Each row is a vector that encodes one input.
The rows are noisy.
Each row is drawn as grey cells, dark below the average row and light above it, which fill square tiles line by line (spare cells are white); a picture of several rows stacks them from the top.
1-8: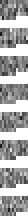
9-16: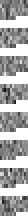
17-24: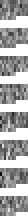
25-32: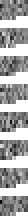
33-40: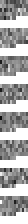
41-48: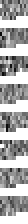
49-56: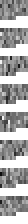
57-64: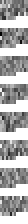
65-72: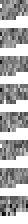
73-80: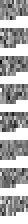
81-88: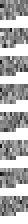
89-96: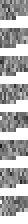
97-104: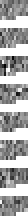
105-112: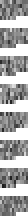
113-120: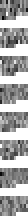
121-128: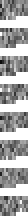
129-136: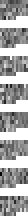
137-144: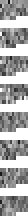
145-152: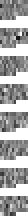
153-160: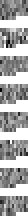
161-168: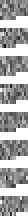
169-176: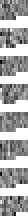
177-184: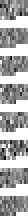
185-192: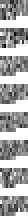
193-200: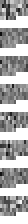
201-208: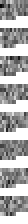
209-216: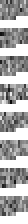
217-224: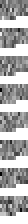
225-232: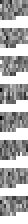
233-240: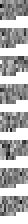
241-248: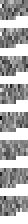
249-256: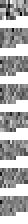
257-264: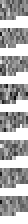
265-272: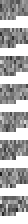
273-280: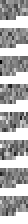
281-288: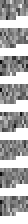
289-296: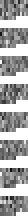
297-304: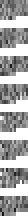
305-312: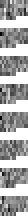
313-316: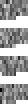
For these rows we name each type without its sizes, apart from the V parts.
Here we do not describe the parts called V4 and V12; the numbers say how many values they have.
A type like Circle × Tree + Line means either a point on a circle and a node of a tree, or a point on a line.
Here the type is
(Bool × Bool × Bool + V12) × (Line + V4).
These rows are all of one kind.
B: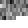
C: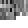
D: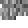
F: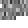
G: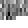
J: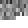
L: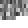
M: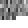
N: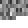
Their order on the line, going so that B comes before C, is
D, N, B, L, J, F, C, G, M.
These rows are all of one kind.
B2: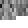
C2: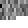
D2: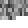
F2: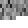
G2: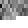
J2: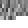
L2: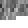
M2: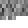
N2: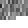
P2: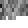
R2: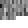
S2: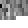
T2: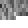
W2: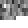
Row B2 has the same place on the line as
F2, G2, M2 and P2.
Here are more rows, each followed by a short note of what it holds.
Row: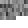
three true/false values and a value of V4
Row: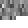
a point on a line and three true/false values
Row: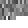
a point on a line and three true/false values
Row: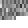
a value of V4 and a value of V12
